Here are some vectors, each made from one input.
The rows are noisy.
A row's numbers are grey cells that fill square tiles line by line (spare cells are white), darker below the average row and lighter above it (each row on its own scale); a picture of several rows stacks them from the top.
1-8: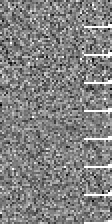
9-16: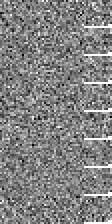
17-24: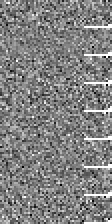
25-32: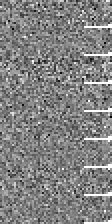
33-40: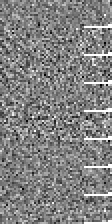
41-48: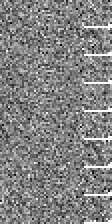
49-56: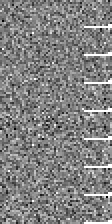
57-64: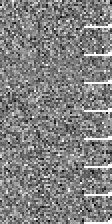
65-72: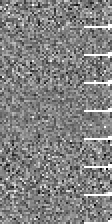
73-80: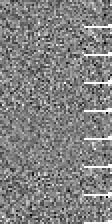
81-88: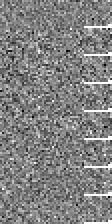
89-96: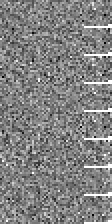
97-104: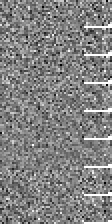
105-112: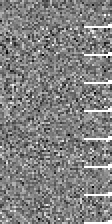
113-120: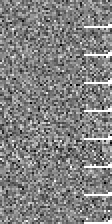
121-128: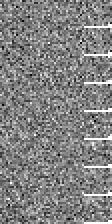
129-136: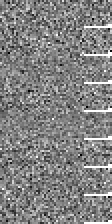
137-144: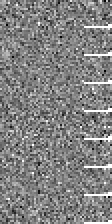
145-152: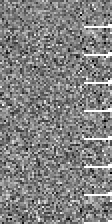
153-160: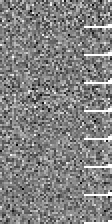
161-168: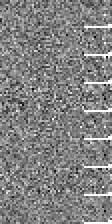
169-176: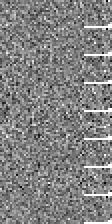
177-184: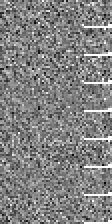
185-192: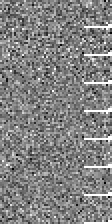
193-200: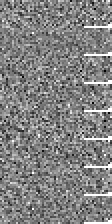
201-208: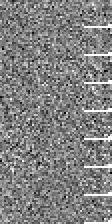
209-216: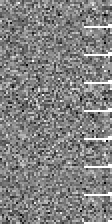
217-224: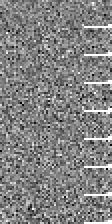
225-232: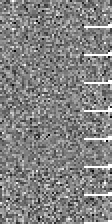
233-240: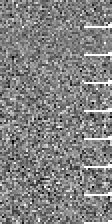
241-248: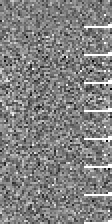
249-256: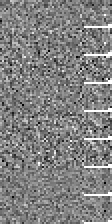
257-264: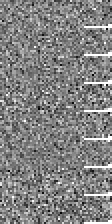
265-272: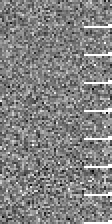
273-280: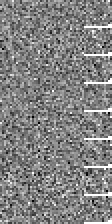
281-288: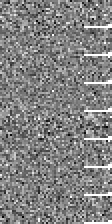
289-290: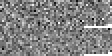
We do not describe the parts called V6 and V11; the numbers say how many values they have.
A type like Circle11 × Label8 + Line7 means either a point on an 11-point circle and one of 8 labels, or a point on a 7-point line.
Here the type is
Line9 × V6 + Tree9 × V11.
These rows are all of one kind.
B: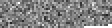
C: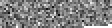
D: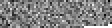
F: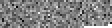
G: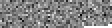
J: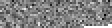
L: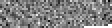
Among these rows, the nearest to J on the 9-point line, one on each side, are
C and L.
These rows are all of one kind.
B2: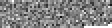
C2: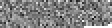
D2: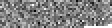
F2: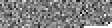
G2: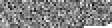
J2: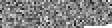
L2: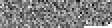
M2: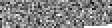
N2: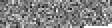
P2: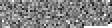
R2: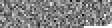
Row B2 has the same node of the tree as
G2, J2, M2 and P2.
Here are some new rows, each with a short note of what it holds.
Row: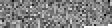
a point on a 9-point line and a value of V6
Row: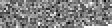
a point on a 9-point line and a value of V6
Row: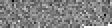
a point on a 9-point line and a value of V6
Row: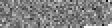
a node of a 9-node tree and a value of V11
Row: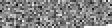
a node of a 9-node tree and a value of V11
